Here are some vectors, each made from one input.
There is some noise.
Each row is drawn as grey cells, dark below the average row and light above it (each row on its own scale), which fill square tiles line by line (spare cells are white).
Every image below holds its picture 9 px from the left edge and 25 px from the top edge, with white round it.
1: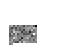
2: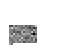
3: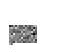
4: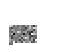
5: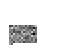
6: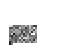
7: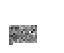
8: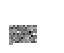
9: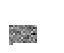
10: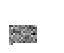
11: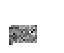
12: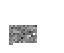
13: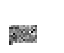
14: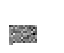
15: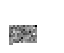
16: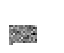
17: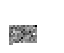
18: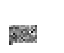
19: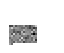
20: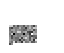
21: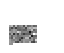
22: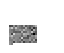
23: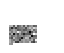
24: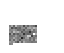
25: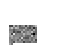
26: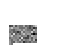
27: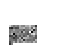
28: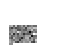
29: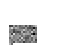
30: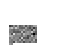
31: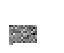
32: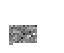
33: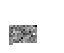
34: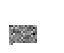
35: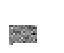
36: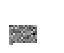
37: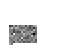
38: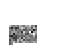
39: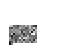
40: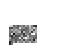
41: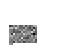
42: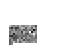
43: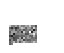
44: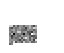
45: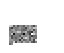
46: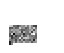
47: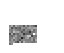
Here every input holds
either a point on a 6-point line, or a point on a 7-point line.
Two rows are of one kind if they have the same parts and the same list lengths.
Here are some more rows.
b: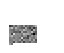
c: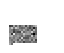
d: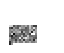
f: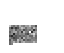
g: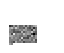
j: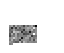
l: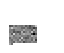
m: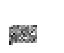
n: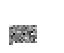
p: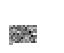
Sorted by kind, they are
b, c, g, l
d, f, j, m, n, p

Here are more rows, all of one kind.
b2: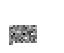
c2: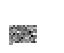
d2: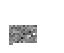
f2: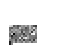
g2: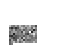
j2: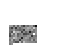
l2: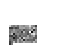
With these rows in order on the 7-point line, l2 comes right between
f2 and g2.
